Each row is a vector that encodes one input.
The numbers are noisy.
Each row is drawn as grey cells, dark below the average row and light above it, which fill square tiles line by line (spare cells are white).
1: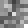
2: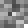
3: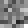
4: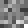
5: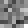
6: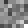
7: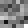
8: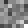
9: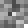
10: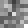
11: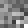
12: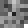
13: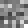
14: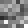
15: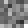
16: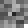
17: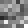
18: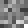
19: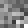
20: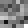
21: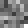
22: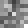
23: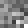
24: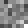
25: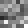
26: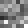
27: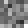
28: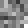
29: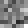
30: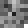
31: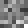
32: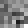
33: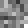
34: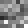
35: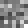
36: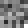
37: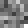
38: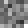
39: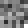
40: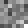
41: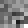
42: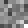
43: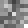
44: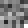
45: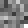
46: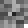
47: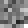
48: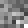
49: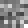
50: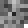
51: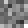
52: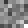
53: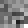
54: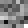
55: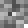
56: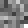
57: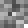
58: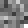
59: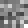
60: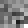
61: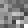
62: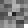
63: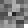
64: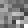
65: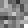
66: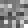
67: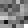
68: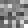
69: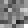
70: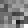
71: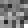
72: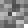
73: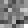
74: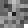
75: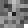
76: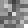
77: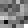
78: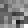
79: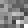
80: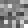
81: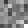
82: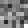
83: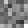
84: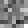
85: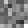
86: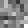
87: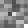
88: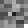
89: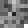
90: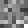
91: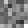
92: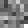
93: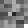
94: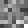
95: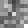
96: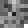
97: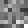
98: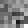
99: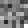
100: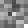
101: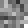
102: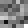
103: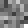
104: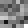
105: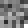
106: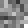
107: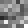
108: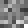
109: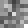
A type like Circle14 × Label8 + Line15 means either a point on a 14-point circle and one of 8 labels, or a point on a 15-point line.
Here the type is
Bool × Bool × Bool × Bool.
